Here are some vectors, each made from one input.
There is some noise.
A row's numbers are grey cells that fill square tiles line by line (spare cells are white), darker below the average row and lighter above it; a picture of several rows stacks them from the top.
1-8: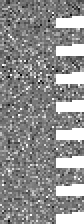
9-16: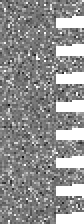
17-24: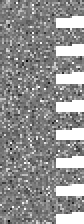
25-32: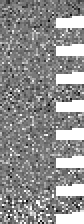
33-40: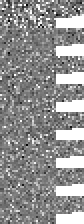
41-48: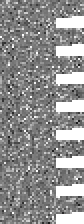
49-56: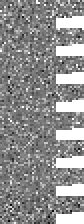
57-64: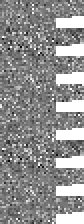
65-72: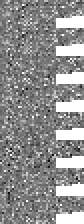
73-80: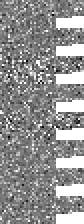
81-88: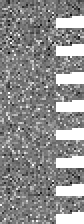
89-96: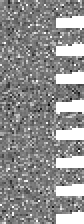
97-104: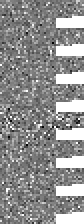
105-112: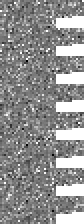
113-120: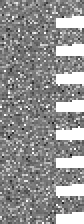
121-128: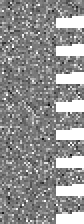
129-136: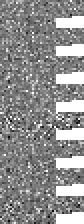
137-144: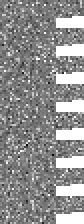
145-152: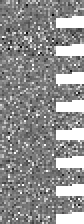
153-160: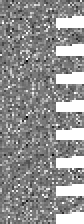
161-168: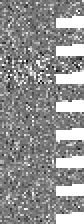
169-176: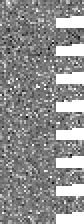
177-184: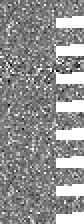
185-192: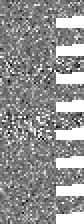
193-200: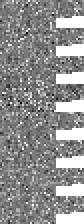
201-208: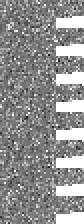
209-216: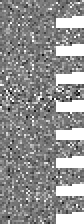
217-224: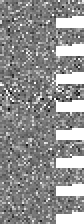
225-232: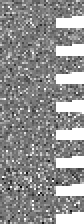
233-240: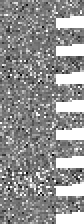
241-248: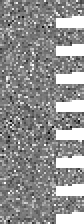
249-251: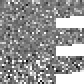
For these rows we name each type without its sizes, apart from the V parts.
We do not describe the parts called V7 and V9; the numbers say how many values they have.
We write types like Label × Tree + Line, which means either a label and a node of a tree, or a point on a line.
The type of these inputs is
(Circle + V9) × V7 + Line.
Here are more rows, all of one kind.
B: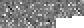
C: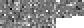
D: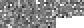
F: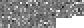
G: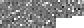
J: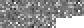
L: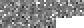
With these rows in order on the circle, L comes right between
D and G.
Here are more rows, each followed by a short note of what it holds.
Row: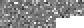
a value of V7 and a value of V9
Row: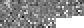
a value of V7 and a value of V9
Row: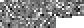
a point on a line
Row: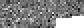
a point on a line
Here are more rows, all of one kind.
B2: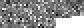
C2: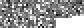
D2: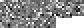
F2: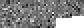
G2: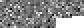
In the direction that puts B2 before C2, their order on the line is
D2, G2, F2, B2, C2.
